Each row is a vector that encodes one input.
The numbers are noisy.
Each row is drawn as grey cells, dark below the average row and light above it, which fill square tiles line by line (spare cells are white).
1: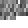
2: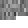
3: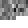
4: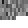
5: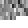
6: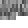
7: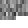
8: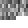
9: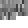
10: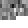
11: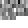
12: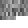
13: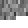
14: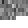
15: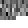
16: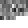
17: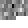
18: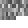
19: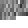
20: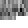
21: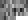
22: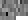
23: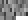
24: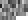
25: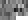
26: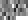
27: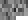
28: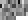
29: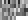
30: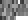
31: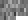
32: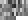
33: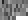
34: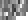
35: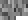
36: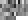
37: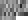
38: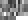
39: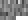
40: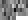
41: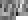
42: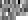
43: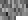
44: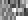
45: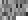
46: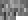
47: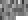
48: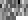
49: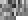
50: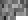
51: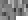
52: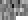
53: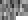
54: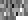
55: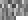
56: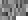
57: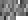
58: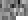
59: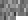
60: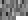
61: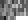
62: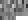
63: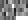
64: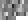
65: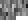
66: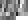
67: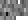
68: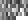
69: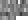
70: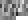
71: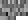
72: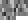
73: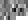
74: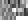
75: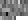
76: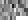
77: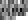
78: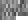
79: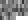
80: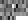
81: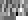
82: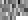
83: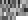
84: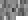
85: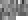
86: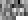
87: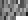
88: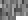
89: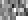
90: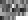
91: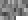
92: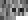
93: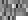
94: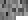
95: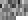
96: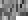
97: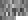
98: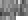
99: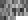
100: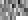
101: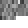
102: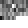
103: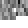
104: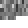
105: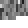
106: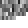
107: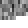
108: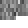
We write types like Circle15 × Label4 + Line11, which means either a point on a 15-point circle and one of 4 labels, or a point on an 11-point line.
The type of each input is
(Circle11 + Unit) × Line7 + Tree10.
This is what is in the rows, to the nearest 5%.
About 65% of them hold a point on a 7-point line, together with either a point on an 11-point circle, or a fixed value. The rest hold a node of a 10-node tree.
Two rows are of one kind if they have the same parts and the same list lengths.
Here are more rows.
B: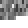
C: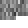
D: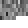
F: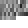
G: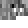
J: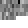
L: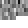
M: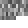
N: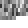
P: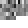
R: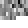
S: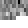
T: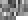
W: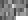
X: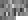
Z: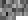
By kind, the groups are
B, D, Z
C, F, W, X
G, J, L, M, N, P, R, S, T

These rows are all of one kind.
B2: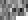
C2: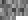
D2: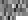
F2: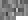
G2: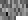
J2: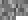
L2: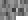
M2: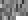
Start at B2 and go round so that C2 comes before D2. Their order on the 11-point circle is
B2, G2, L2, F2, J2, C2, D2, M2.
